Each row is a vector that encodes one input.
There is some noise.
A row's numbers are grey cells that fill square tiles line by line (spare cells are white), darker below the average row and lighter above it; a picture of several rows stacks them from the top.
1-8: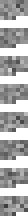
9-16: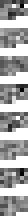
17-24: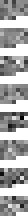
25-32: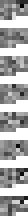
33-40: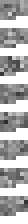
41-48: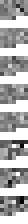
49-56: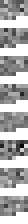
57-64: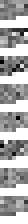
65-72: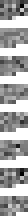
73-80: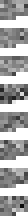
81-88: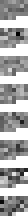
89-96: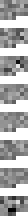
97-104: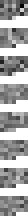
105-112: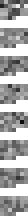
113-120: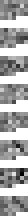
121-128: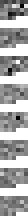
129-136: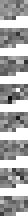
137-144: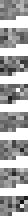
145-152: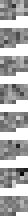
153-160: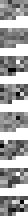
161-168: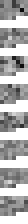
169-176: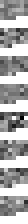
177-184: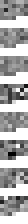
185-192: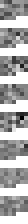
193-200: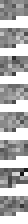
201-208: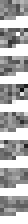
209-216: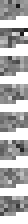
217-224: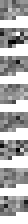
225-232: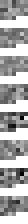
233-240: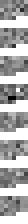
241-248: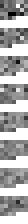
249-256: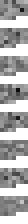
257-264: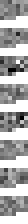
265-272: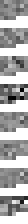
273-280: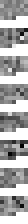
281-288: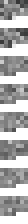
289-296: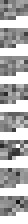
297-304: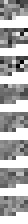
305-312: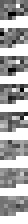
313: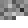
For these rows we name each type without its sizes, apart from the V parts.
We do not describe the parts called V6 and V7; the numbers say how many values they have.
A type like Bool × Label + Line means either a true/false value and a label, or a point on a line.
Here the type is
Bool × Bool × Bool + (Line × V7 + List(V6)) × Tree.
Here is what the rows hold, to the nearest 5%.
About 75% of them hold a node of a tree, together with either a point on a line and a value of V7, or a list of values of V6. The rest hold three true/false values.
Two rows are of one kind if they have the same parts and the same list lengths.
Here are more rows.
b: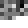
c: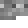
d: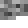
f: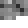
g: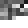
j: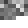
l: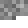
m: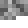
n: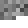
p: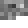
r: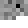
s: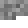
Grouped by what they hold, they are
b, g
c, j, l, p
d, r
f, m, n
s

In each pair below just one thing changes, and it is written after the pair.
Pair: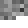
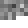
the value of V6 in item 1 of the list
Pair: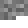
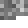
the node of the tree
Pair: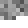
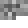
the value of V6 in item 1 of the list
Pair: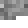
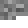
the node of the tree
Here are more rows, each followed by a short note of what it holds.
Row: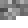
a point on a line, a node of a tree and a value of V7
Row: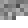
a node of a tree, together with a list of two items
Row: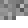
a node of a tree, together with a list of one item
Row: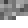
a point on a line, a node of a tree and a value of V7
